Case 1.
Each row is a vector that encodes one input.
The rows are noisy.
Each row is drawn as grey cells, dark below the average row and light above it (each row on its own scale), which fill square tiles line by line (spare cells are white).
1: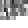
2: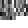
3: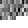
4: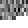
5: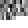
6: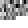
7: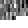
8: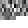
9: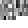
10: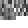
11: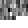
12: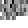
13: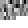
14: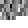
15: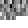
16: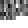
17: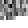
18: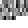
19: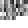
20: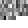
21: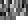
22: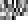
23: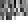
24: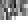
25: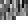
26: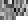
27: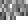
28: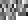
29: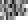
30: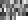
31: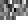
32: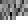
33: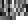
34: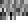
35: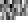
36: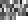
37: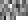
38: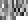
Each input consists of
a node of an 8-node tree.
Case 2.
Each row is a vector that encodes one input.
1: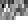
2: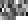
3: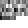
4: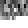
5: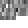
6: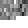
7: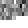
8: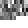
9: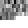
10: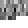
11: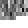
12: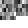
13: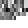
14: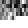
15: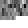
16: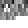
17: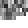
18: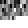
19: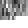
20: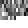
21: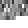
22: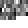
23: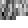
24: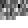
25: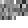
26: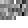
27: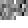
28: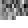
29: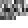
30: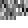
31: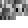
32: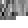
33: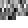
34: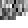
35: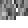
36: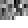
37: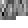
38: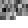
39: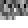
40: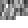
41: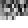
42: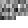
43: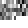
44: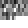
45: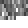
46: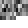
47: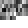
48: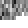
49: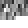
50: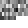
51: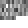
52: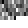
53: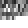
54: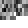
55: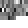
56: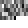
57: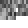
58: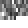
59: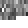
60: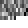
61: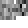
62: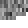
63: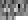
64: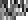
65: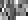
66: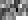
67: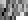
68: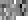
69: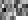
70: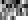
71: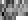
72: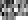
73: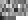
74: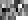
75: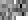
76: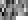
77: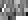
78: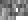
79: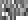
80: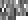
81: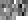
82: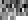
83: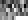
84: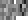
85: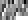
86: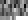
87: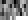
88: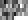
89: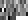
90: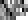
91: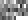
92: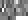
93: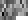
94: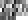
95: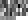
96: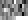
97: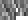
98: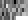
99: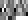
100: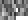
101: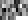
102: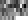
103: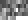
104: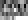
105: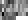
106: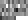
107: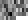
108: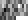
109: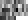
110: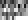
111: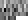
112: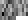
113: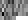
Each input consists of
a node of a 9-node tree.
